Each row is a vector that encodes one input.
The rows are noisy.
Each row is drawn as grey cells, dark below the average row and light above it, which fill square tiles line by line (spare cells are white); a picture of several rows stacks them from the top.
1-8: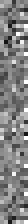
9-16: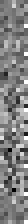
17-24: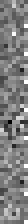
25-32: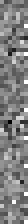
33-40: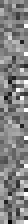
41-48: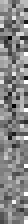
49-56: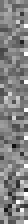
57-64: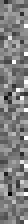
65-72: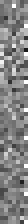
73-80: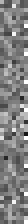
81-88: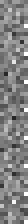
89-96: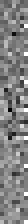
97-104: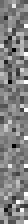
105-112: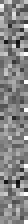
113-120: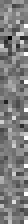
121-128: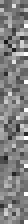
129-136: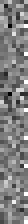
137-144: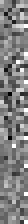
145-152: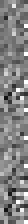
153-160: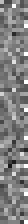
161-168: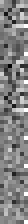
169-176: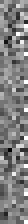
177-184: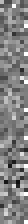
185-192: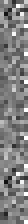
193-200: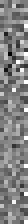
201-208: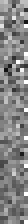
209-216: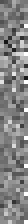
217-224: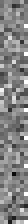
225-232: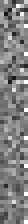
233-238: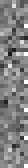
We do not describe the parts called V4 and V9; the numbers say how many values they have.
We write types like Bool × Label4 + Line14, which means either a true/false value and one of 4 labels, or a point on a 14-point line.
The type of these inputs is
Label10 + (Line3 × Line6 + V4) × V9.
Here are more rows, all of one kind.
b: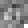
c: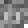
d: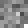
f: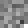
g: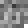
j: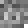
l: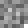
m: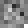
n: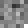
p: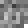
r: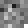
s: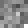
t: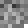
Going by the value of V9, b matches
c, g, j and p.
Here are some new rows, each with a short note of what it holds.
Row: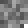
a value of V4 and a value of V9
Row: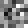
one of 10 labels
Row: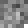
a point on a 3-point line, a point on a 6-point line and a value of V9
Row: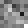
a point on a 3-point line, a point on a 6-point line and a value of V9
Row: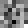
one of 10 labels
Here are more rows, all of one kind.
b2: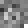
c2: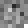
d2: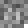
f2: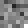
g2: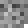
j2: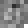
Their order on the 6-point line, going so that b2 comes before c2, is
b2, g2, c2, j2, d2, f2.
